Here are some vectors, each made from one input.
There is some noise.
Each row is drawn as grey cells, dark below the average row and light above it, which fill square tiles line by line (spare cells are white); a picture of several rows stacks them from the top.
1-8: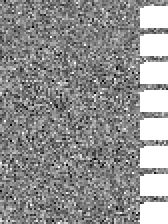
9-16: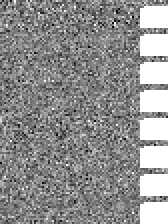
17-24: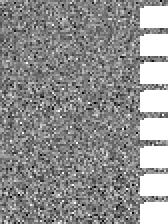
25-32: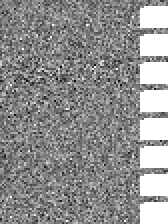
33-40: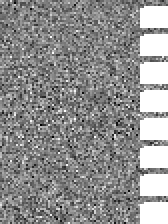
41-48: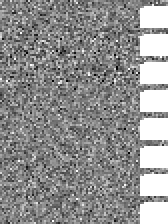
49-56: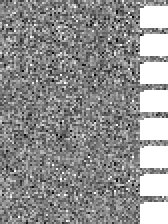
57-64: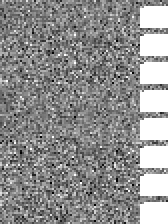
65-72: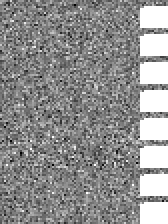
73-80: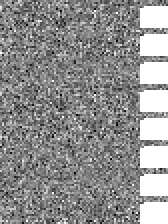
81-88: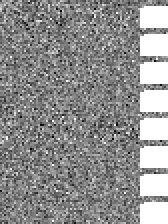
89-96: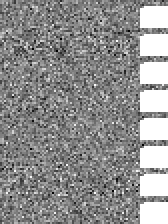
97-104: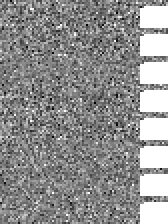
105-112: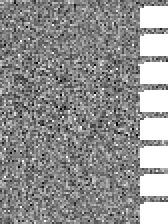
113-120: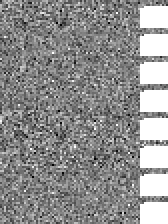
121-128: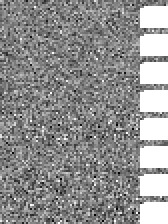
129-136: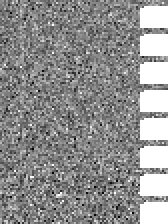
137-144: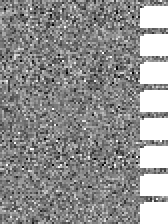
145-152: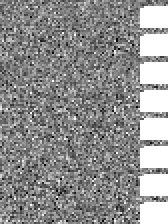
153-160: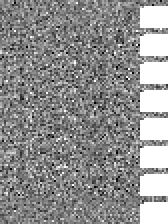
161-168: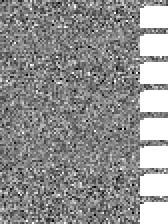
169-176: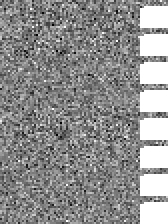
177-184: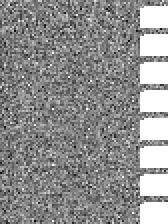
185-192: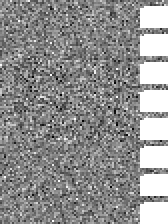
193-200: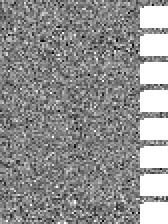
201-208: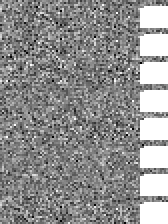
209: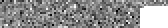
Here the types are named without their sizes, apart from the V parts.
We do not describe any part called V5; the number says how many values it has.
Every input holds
a point on a line and a true/false value, together with either a node of a tree, or a list of values of V5.
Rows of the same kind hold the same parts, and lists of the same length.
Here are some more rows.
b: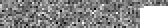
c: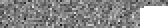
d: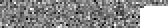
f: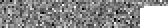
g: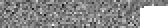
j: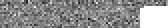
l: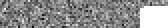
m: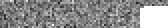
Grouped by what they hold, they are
b
c, g, m
d, f
j
l

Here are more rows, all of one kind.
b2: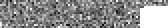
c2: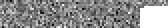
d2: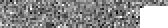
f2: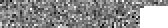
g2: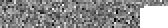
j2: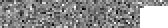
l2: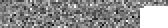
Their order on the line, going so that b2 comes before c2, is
b2, f2, l2, d2, g2, c2, j2.
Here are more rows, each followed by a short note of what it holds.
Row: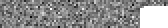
a point on a line and a true/false value, together with a list of two items
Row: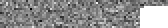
a point on a line and a true/false value, together with a list of two items
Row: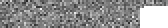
a point on a line and a true/false value, together with a list of three items
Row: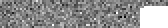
a point on a line and a true/false value, together with a list of three items
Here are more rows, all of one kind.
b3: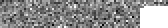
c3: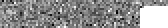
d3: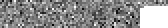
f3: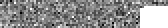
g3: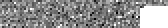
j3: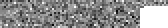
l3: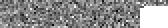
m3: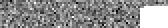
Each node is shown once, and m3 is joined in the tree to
d3.
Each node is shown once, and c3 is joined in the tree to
f3 and j3.
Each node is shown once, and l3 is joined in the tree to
b3.
